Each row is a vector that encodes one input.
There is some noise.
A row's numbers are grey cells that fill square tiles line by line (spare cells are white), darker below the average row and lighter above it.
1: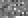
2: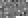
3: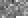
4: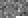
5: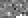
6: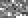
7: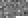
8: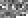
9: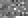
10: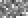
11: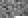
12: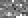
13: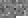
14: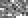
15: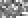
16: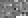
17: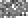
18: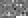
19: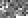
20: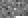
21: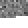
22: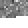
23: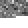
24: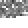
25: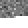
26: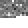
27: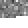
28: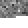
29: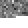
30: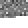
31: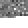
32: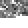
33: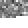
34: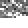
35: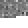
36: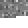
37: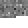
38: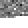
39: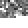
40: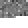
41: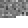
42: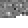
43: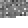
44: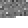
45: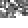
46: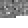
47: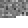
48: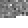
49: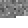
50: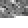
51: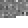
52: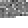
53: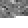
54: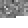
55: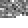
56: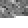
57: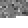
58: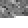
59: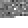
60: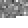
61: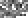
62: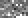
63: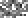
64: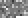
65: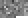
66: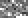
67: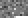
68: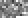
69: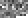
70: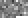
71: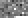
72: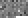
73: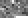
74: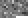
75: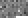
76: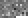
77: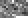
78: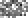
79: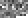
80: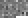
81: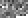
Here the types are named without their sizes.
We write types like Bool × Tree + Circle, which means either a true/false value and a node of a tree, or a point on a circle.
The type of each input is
List(Line).
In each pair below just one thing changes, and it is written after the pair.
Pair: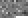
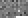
the place on the line in item 2 of the list
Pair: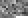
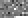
the place on the line in item 1 of the list
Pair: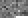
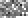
the place on the line in item 1 of the list
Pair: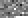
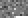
the place on the line in item 2 of the list
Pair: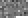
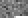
the place on the line in item 1 of the list
